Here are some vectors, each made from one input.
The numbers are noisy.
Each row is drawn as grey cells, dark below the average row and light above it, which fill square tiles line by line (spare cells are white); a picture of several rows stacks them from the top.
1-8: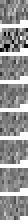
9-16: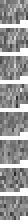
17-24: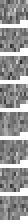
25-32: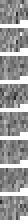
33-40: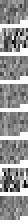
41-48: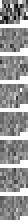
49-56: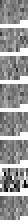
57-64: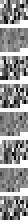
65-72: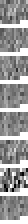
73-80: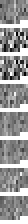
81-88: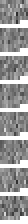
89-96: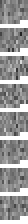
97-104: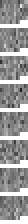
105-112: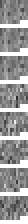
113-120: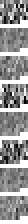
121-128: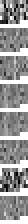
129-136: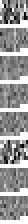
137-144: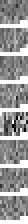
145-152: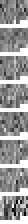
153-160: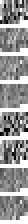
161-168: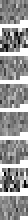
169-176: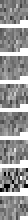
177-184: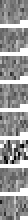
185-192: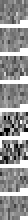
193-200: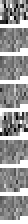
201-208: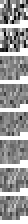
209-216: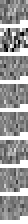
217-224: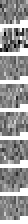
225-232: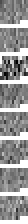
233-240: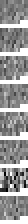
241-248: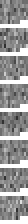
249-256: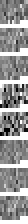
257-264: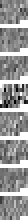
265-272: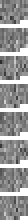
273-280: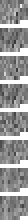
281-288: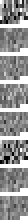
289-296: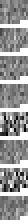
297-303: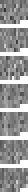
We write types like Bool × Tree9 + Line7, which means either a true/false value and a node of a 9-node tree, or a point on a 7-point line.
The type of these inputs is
Bool × Bool × Bool × (Circle9 + Unit) + Label8.
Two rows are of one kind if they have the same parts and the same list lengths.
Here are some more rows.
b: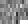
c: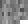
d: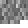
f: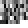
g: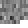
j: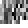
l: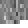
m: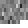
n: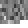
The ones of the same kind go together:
b, c, l
d, g, m, n
f, j

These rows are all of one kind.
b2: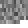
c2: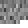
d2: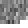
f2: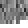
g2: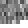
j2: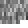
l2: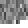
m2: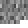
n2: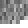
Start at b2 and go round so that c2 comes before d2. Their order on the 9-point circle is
b2, j2, c2, d2, m2, n2, g2, f2, l2.
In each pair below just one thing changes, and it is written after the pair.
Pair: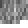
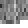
one of the three true/false values
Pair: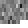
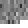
one of the three true/false values
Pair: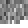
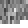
the place on the 9-point circle
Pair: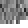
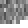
the place on the 9-point circle
